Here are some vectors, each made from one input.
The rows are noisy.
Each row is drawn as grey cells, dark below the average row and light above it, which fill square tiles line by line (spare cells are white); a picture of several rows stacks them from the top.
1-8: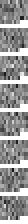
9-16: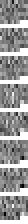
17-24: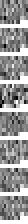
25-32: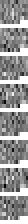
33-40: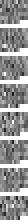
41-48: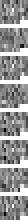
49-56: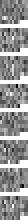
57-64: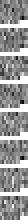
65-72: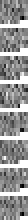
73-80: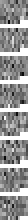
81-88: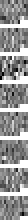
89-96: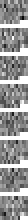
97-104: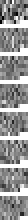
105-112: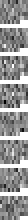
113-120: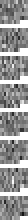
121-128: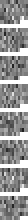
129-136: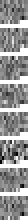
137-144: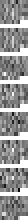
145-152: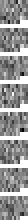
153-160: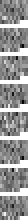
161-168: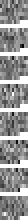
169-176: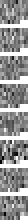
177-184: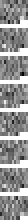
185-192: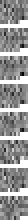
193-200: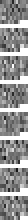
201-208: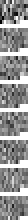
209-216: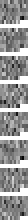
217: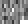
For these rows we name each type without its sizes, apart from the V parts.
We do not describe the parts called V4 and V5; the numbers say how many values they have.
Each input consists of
either a point on a circle and a true/false value, or a fixed value, or a value of V4 and a value of V5.
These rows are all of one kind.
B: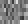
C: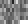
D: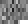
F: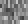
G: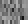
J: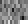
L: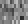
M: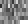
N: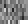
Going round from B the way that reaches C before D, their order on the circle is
B, C, D, M, F, L, G, J, N.
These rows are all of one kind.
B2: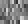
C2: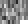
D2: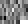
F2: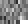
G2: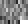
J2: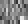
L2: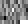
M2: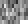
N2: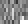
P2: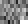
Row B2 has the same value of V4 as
J2 and N2.
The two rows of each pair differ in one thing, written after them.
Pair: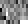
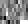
the value of V5
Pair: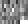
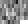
the value of V4
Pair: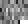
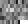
the value of V4
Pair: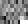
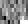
the value of V4
